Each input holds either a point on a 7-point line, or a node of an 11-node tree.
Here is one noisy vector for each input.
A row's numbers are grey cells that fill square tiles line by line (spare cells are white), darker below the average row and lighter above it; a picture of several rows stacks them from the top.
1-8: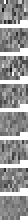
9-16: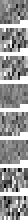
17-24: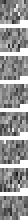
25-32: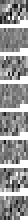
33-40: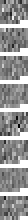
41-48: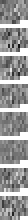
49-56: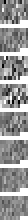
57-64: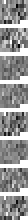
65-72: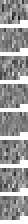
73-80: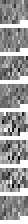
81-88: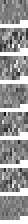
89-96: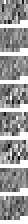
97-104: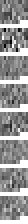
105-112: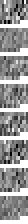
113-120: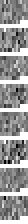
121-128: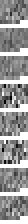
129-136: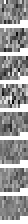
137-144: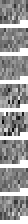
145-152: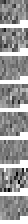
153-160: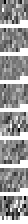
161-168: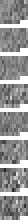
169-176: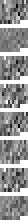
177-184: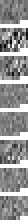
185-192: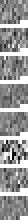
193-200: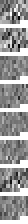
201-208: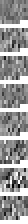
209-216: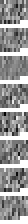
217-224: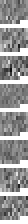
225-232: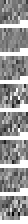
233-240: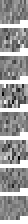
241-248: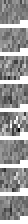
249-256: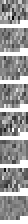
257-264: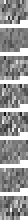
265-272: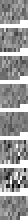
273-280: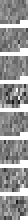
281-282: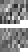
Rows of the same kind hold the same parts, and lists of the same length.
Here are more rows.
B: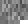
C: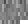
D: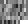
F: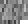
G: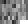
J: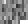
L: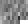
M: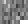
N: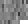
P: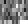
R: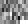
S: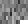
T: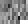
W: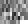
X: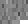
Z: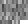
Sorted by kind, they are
B, C, J, L, M, N, P, S, T, X, Z
D, F, G, R, W

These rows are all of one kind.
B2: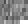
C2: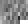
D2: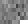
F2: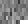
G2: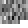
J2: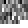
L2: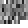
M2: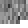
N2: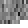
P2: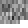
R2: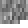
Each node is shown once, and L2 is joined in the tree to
G2.
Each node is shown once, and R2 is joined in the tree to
D2 and J2.
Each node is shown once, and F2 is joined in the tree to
M2.
